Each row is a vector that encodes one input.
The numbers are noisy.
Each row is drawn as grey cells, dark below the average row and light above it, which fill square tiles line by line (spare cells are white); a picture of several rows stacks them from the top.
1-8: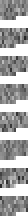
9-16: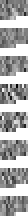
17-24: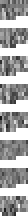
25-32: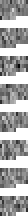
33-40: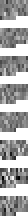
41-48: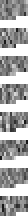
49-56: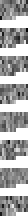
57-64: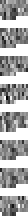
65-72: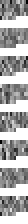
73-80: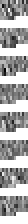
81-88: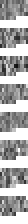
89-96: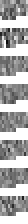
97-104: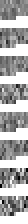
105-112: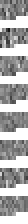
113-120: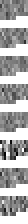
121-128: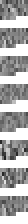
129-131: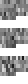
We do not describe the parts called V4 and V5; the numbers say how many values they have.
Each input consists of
a true/false value and a value of V4, together with either a point on a 6-point line, or a value of V5.
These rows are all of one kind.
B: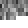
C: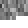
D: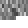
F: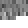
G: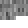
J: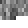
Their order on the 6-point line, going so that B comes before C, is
D, B, G, J, F, C.
